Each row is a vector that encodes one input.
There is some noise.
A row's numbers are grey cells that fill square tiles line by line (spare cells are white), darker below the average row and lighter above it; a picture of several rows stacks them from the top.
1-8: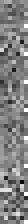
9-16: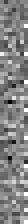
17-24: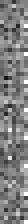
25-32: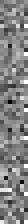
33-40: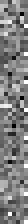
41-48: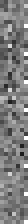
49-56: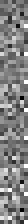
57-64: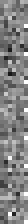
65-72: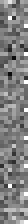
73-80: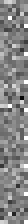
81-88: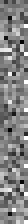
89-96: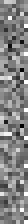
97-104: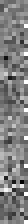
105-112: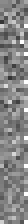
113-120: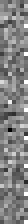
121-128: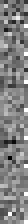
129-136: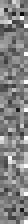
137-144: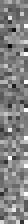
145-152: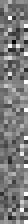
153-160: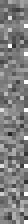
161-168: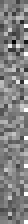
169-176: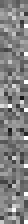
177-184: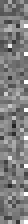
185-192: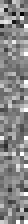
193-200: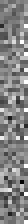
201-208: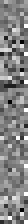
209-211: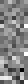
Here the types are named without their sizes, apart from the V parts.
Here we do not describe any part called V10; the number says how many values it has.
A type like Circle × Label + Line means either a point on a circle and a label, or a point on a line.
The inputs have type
((Bool × Bool × Bool × Bool + Unit) × V10 + Line) × Line.
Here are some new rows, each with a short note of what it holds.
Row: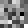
a point on each of two lines
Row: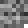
a point on a line, four true/false values and a value of V10
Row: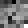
a point on a line and a value of V10
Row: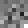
a point on a line, four true/false values and a value of V10
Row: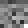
a point on a line and a value of V10
